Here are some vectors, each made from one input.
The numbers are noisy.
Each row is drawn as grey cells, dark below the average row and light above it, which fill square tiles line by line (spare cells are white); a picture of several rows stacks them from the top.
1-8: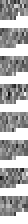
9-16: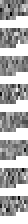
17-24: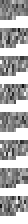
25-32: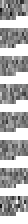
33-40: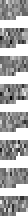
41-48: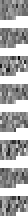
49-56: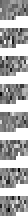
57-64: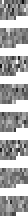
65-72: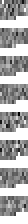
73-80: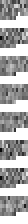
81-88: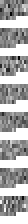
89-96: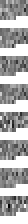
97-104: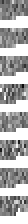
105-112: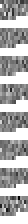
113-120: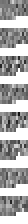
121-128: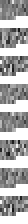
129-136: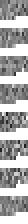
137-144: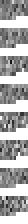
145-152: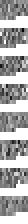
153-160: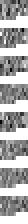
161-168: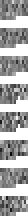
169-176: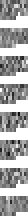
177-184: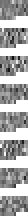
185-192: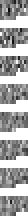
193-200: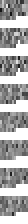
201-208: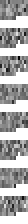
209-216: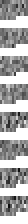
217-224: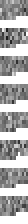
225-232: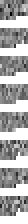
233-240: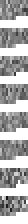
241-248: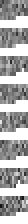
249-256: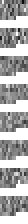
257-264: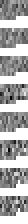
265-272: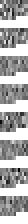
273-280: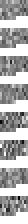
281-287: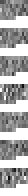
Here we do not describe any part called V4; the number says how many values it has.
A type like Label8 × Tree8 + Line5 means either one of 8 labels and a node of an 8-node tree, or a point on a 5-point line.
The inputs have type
(Bool × Circle5 + Tree8) × V4 + Line8 + Line9.
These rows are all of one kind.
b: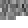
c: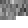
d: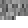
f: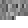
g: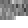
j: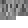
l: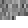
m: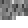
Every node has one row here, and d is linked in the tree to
b, f and l.
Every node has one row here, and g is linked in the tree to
m.
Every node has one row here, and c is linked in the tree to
b and j.
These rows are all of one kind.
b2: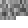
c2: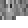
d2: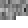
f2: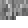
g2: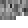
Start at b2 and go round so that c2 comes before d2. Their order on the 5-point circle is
b2, c2, g2, f2, d2.
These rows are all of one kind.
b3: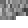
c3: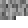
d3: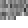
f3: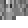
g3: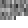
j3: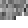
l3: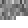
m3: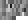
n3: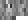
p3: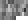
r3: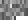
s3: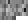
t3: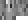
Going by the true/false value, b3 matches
l3 and r3.
